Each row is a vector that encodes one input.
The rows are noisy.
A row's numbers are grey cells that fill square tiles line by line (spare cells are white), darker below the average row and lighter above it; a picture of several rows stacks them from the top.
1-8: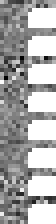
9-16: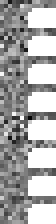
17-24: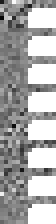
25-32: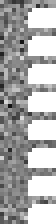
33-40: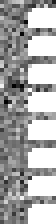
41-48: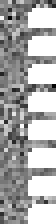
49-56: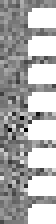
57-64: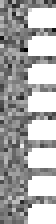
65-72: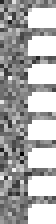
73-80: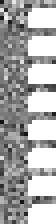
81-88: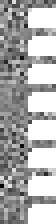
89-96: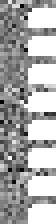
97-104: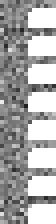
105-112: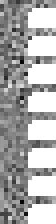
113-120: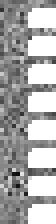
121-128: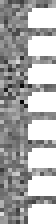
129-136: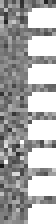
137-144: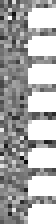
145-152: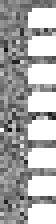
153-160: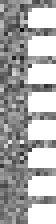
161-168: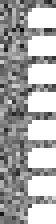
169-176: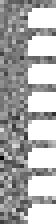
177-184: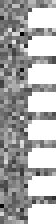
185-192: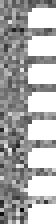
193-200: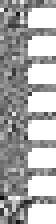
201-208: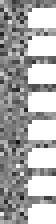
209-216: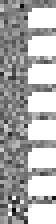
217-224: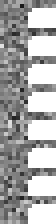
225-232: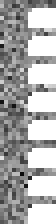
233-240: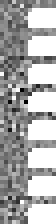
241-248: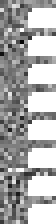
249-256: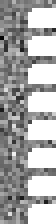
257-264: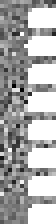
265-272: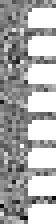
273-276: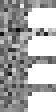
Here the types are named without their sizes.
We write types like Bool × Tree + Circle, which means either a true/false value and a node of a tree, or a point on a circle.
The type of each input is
(Label + Line) × Line.
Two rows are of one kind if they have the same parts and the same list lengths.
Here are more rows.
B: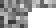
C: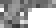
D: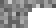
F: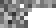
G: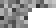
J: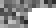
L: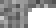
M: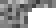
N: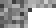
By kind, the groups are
B, D, F, G, J, L, M, N
C

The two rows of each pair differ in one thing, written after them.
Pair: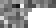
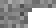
the label
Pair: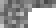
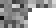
the label
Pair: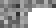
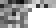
the label
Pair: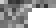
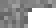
the place on the line
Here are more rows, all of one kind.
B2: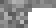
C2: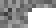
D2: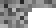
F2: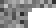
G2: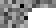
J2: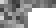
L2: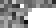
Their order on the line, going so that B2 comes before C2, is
B2, L2, C2, F2, G2, D2, J2.
